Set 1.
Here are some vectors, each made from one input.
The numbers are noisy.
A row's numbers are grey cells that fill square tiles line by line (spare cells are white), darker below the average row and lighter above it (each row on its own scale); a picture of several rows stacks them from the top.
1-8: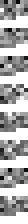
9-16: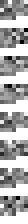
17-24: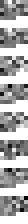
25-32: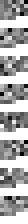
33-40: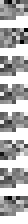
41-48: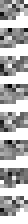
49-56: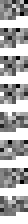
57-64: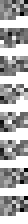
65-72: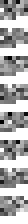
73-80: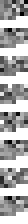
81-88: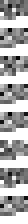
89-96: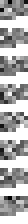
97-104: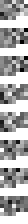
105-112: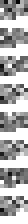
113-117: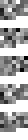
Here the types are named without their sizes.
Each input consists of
either a fixed value, or three true/false values.
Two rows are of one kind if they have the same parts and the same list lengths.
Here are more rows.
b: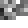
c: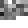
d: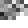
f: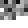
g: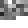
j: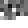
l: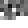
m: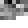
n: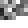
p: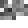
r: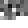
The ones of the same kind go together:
b, c, d, f, g, m, n, p
j, l, r

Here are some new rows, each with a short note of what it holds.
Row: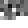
a fixed value
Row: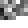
three true/false values
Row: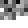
three true/false values
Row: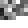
three true/false values
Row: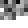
three true/false values
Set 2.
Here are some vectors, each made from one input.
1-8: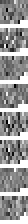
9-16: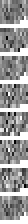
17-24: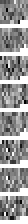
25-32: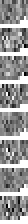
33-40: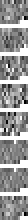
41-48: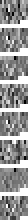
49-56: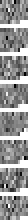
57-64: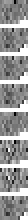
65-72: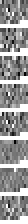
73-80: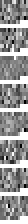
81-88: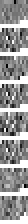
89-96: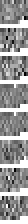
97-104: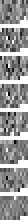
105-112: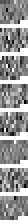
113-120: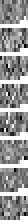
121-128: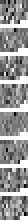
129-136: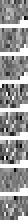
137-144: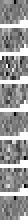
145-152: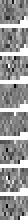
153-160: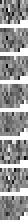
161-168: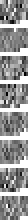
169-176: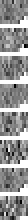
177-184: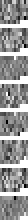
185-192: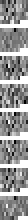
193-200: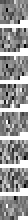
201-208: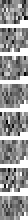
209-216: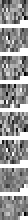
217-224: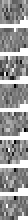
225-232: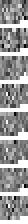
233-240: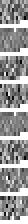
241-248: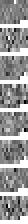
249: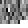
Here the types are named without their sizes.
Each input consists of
either a fixed value, or four true/false values.
